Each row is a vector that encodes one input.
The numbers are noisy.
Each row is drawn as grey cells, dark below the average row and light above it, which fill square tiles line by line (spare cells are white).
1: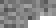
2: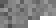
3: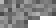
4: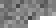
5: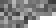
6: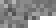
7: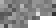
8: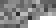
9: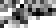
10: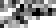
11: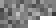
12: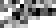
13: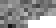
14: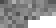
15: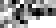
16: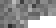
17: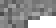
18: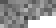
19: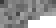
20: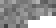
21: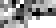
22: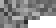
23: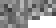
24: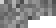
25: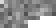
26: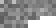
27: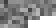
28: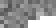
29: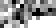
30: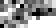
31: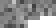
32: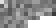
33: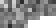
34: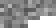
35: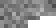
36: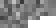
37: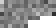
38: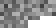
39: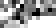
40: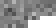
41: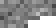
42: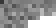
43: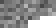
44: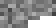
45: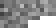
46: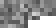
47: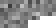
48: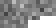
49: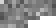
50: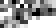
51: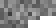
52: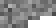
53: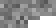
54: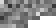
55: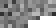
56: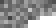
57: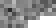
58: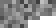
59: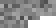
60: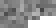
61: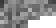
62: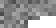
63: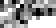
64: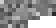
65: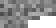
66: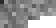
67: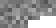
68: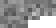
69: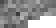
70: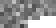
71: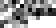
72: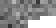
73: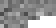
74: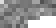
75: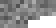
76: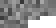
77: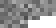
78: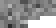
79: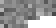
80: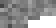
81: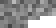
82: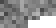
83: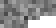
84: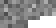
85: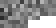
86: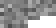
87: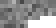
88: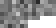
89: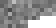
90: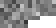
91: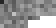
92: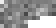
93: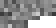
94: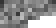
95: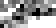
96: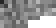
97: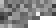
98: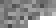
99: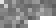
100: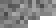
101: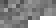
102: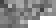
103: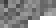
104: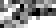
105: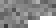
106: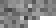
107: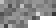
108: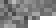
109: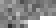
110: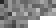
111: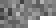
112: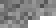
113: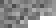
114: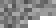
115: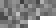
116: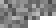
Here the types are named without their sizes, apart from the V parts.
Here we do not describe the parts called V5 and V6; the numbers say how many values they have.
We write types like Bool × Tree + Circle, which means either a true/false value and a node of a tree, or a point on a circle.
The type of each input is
Bool × Line × Line × V5 × V6.
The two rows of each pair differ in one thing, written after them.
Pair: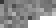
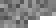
the value of V6
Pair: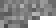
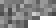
the value of V6
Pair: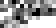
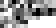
the place on one of the two lines
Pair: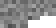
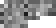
the value of V5
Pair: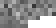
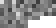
the place on one of the two lines
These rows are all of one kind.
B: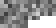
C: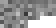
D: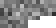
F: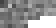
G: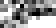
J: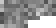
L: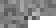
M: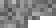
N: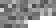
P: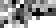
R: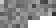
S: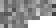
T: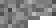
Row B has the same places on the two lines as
F and L.
